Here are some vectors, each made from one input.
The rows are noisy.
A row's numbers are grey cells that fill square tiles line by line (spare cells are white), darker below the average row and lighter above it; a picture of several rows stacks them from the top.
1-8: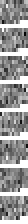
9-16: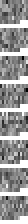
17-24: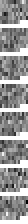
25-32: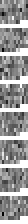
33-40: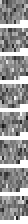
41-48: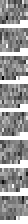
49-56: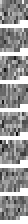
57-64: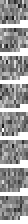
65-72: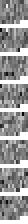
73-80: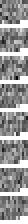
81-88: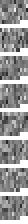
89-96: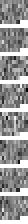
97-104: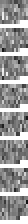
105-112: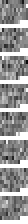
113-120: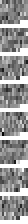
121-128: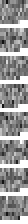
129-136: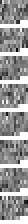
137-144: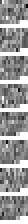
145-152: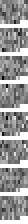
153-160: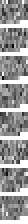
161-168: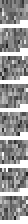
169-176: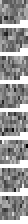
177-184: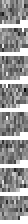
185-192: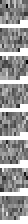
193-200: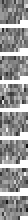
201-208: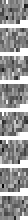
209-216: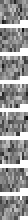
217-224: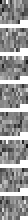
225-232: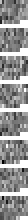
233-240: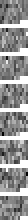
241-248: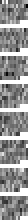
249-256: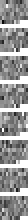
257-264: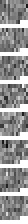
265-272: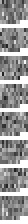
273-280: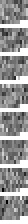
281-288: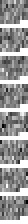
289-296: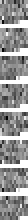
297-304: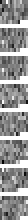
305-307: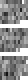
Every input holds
a point on a 5-point circle and two labels (each one of 6), together with either a fixed value, or one of 6 labels and a node of a 10-node tree.
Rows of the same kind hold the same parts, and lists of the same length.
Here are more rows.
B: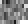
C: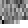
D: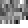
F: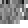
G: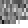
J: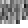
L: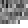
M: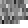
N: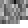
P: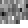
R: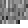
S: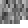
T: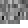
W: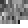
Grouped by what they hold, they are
B, C, D, F, G, J, L, M, W
N, P, R, S, T

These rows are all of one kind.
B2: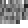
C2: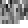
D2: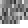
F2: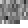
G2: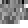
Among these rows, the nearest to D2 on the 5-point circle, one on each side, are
C2 and G2.
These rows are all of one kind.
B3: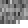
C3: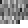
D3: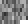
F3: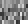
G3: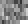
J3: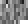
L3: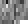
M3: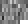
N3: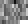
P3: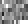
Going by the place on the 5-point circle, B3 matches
D3, J3 and L3.
